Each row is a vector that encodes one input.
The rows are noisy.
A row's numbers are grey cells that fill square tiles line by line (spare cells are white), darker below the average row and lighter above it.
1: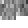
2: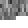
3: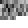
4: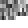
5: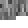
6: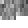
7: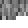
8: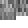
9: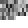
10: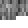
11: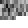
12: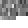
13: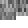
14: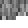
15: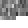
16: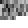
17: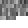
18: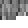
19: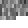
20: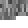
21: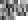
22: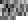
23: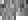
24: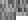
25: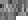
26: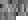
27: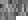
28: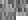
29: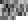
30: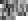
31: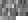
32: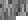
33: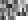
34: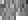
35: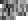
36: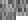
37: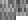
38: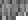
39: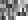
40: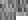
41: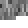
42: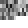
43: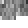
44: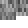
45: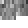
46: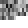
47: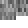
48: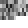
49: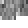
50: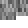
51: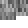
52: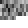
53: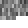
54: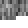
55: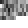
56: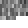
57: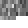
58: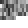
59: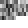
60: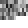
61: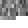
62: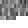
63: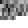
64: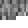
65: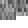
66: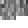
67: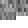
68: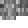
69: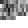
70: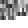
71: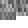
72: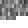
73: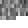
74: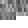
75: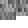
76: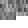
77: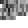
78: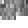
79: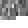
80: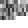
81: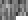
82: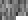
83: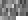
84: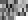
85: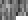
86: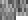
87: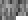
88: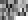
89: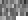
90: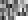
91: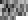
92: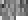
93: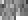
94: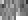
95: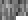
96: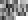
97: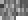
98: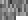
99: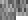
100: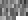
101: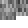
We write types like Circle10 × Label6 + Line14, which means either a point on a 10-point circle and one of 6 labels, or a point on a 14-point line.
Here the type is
Bool × Line6 + Line5.
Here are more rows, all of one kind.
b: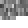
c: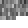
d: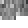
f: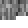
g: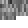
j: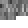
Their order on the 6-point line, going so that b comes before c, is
d, g, j, b, f, c.
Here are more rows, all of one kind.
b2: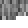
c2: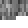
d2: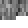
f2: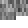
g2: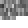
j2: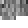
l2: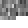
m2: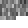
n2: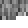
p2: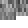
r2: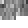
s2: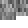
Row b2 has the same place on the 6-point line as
m2 and n2.
